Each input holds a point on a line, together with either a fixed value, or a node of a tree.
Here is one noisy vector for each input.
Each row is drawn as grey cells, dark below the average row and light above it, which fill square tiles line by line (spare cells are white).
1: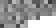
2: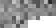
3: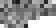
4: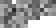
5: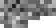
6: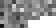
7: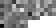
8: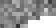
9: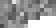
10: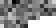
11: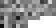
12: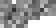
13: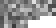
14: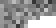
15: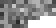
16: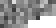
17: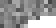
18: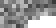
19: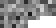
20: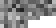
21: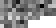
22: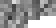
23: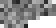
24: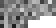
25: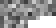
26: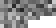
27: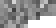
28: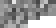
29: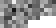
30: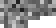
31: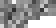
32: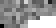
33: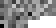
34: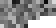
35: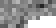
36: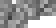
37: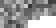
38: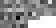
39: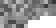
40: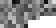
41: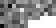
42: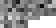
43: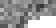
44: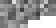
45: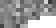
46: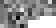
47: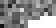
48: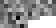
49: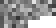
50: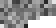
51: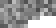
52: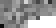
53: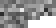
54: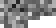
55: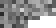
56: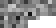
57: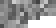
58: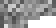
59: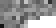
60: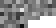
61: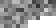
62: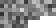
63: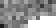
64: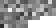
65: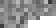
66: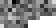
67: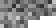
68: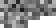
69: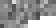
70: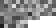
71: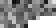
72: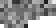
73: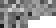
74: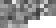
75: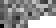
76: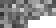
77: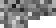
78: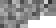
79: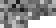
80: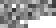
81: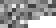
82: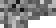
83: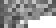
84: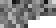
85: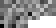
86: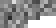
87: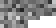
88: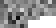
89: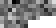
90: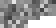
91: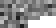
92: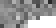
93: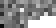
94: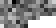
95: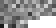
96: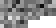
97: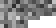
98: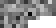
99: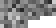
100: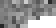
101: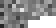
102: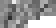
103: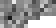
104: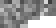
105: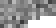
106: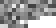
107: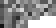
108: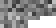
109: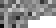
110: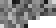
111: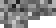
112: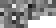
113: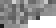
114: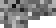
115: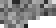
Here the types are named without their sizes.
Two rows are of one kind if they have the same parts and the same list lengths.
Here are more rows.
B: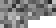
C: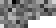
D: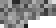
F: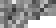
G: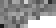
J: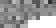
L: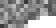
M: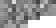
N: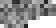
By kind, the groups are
B, C, D, N
F, G, J, L, M

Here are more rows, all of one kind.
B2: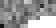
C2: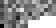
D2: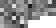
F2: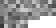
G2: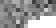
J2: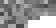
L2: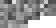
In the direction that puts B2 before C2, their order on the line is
L2, G2, B2, J2, D2, C2, F2.
